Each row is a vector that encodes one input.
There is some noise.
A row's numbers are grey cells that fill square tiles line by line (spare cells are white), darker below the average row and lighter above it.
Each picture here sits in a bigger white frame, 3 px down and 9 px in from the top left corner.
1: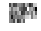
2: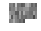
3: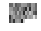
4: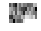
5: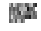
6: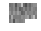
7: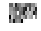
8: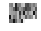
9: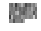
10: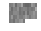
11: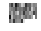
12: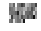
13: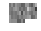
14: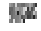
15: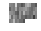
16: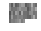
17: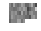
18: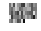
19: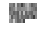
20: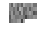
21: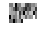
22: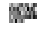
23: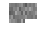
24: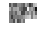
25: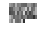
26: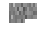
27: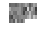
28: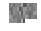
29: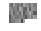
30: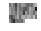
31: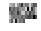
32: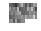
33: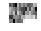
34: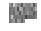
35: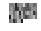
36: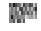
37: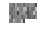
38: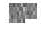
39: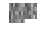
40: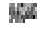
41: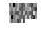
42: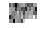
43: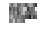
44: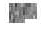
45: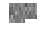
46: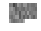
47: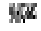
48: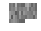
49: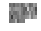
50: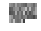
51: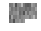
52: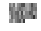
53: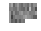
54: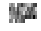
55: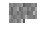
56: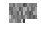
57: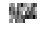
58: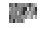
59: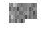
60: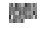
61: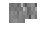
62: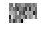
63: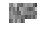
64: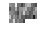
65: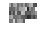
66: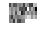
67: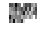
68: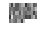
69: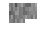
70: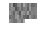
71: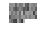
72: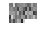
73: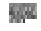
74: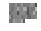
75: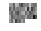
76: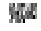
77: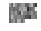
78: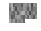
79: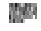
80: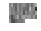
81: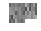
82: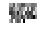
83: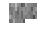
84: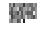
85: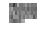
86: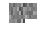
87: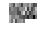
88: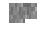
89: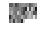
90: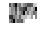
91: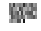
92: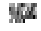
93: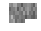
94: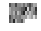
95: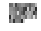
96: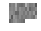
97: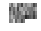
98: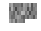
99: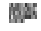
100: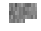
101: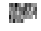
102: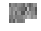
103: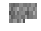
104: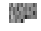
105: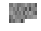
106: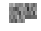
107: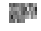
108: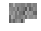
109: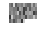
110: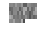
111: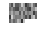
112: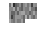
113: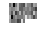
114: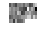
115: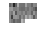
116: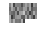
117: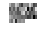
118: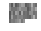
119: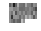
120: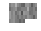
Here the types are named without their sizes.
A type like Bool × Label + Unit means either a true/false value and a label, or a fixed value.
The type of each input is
Bool × Bool × Bool × Bool + Line.
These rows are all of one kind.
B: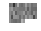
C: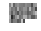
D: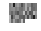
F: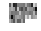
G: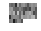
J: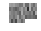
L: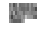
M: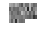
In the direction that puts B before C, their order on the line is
F, D, B, G, L, M, J, C.
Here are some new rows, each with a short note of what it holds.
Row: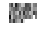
four true/false values
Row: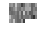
four true/false values
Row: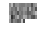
a point on a line
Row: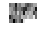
a point on a line
